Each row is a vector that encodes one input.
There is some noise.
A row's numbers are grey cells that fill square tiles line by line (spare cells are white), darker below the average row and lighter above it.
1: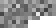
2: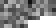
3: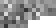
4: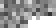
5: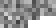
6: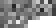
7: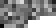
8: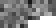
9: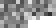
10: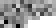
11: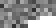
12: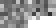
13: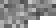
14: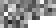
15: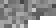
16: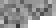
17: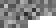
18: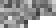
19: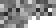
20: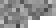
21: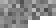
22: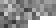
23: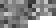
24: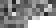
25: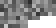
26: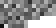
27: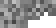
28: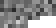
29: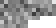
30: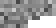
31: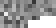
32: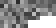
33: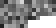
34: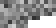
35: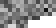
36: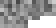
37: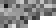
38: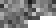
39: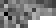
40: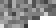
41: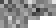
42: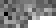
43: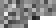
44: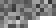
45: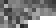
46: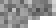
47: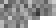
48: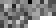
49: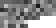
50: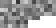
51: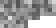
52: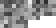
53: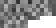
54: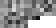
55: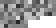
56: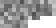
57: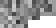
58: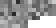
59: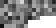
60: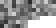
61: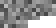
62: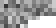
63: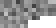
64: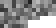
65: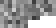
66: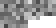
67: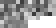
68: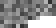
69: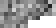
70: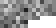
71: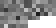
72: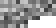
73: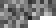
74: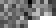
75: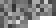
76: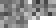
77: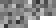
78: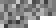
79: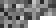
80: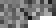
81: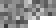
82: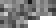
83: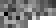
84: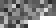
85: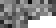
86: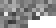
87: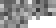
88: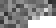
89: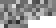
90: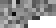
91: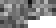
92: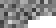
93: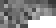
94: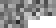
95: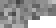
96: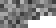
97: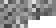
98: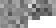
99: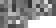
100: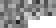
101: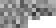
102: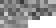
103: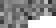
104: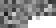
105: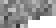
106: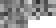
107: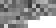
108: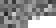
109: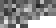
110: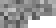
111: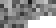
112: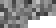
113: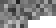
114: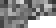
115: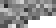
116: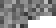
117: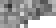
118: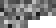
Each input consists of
a true/false value, together with a list of up to three points on a 5-point line.
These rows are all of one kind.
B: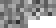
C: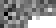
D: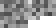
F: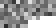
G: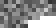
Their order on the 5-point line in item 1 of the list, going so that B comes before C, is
G, B, D, C, F.
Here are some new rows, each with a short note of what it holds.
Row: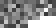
a true/false value, together with a list of one item
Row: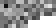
a true/false value, together with the empty list
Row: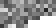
a true/false value, together with the empty list
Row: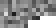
a true/false value, together with a list of three items
